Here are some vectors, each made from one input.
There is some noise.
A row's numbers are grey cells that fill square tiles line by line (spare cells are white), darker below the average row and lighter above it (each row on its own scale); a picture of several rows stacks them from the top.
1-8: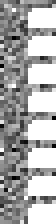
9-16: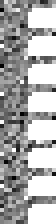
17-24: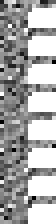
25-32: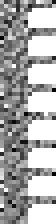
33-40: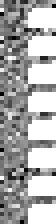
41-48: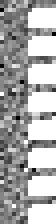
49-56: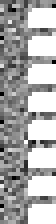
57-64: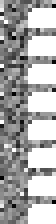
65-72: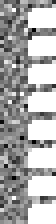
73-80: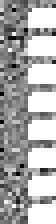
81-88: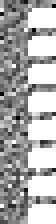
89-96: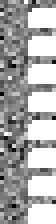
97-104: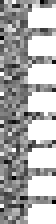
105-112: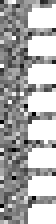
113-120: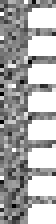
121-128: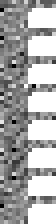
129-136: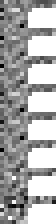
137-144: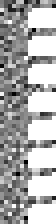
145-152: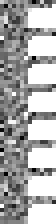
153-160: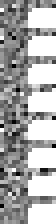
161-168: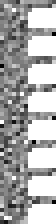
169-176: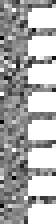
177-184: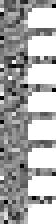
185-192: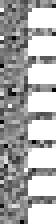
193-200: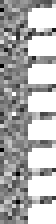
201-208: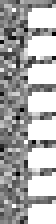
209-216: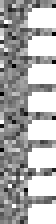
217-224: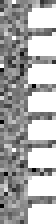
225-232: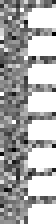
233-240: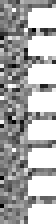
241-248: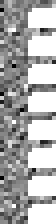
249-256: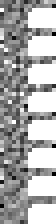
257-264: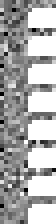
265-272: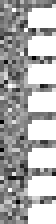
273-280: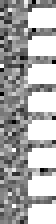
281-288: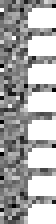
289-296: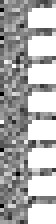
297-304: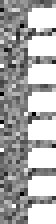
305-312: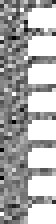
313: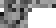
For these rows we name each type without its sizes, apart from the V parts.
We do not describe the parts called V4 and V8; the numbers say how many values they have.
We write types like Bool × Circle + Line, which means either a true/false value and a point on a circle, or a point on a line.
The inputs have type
List(Line) + V4 × V8.
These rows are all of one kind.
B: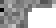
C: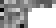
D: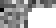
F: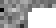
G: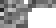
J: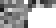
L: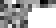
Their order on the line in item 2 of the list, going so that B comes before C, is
B, G, C, D, F, J, L.
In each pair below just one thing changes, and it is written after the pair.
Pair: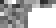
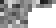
the place on the line in item 2 of the list
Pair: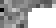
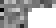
the place on the line in item 2 of the list
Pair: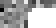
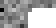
the place on the line in item 1 of the list
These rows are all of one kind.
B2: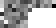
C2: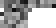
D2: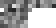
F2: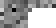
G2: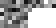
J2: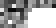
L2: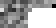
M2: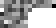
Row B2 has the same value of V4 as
C2 and F2.
